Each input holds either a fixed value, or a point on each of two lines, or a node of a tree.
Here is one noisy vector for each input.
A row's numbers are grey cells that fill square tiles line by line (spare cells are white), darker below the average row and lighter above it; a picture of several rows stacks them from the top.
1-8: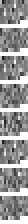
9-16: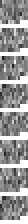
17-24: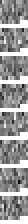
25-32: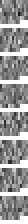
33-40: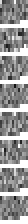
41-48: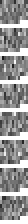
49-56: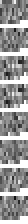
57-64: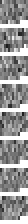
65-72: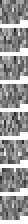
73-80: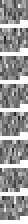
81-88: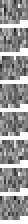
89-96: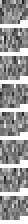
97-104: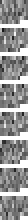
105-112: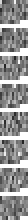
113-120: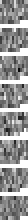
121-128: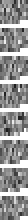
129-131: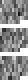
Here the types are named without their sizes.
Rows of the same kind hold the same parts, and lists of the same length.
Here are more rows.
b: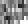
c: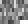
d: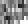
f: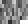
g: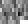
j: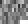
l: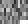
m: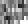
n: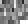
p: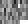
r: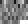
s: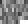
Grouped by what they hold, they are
b, d, m
c, f, n
g, j, l, p, r, s

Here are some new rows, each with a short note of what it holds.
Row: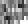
a fixed value
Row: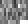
a point on each of two lines
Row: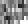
a fixed value
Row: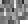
a node of a tree
